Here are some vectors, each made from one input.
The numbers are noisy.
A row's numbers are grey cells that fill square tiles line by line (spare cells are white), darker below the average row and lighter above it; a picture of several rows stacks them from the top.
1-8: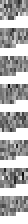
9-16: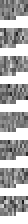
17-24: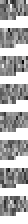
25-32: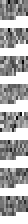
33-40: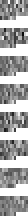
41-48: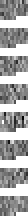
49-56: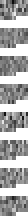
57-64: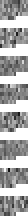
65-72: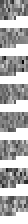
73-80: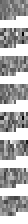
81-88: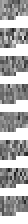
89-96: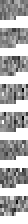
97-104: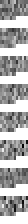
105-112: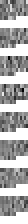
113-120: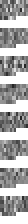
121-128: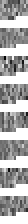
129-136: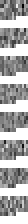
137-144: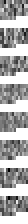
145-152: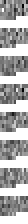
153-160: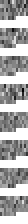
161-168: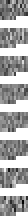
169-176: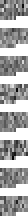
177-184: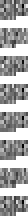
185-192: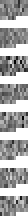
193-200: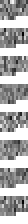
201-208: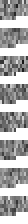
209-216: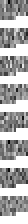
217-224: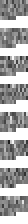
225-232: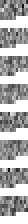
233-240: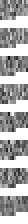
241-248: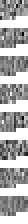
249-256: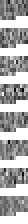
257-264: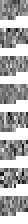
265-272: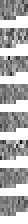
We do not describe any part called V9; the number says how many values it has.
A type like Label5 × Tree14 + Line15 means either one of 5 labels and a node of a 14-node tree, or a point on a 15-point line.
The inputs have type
(Bool × Bool × Bool + List2(V9)) × Line4 + Circle11.
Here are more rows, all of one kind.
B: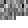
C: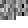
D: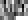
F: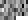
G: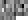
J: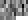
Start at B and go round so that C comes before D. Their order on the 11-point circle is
B, F, C, G, D, J.
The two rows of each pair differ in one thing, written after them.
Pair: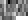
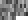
the place on the 4-point line
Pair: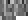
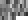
the place on the 4-point line
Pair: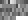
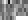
the place on the 4-point line
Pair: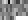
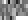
one of the three true/false values
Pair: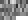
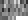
one of the three true/false values
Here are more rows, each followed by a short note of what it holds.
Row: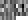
a point on an 11-point circle
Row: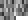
a point on a 4-point line, together with a list of two items
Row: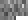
a point on a 4-point line, together with the empty list
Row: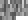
a point on a 4-point line, together with a list of one item
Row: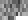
a point on a 4-point line, together with a list of two items
